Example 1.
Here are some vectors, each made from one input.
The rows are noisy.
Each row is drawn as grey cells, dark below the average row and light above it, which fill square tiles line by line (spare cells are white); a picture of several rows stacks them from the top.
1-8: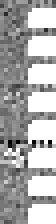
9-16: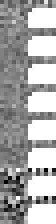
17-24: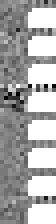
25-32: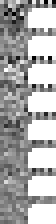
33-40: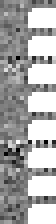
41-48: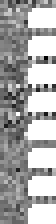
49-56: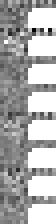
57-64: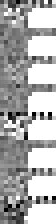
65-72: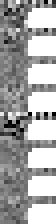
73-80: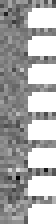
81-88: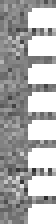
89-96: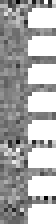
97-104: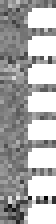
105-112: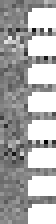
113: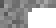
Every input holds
one of 12 labels.
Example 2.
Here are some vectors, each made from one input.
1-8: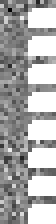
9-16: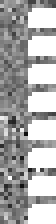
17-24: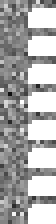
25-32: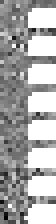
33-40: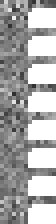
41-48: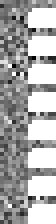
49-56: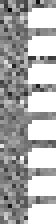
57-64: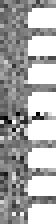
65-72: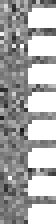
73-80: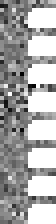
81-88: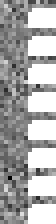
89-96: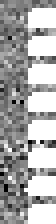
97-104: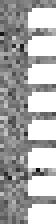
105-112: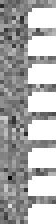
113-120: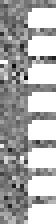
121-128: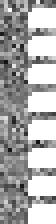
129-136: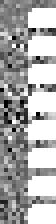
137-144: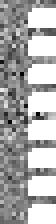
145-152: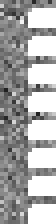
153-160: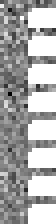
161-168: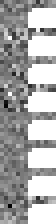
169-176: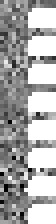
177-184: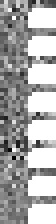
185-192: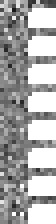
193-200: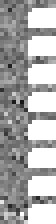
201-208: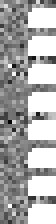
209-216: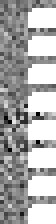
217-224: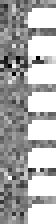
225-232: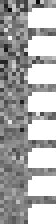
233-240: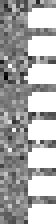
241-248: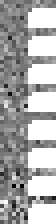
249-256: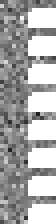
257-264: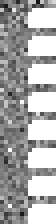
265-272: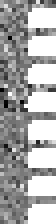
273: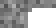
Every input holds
either a fixed value, or three true/false values.
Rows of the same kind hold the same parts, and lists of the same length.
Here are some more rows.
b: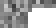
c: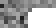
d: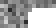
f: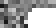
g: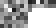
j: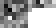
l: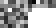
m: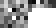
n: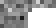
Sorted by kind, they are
b, c, d, f, g, m, n
j, l

